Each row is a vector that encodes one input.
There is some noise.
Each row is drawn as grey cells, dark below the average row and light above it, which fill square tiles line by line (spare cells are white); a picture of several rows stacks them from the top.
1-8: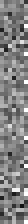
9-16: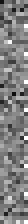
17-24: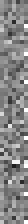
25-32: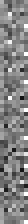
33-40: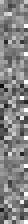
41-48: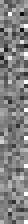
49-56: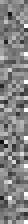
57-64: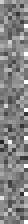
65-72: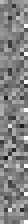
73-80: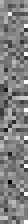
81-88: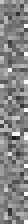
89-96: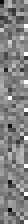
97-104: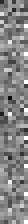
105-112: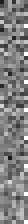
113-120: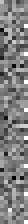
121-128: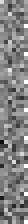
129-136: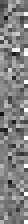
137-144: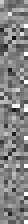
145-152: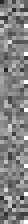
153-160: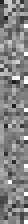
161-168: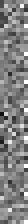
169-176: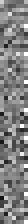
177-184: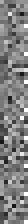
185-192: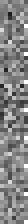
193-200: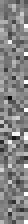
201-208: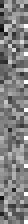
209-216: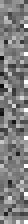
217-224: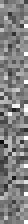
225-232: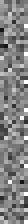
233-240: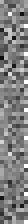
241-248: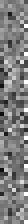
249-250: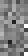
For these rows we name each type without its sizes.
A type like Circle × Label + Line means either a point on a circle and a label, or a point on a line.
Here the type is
Label × Label + List(Line).
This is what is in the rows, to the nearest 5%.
About 30% of them hold two labels. The rest are lists of points on a line.
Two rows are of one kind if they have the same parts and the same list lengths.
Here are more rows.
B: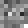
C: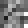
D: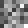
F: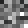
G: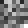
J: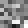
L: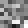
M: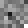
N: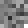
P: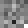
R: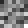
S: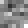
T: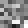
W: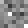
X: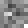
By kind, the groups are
B, N
C, D, F, G, R
J, L, T
M, S, W
P, X

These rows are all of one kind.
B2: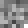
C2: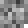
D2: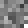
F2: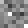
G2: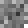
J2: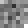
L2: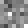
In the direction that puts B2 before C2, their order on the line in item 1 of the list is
B2, C2, L2, F2, J2, G2, D2.
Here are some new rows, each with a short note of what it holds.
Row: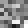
the empty list
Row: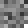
a list of one item
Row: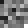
two labels
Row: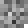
a list of three items
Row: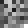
two labels
